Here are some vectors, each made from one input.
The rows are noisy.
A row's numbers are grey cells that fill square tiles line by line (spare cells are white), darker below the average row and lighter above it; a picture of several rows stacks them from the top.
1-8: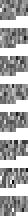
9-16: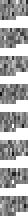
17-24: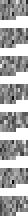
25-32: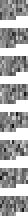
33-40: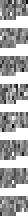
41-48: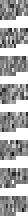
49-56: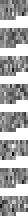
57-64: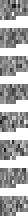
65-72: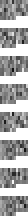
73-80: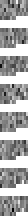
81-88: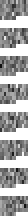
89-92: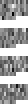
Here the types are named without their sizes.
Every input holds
a point on a line and four true/false values.
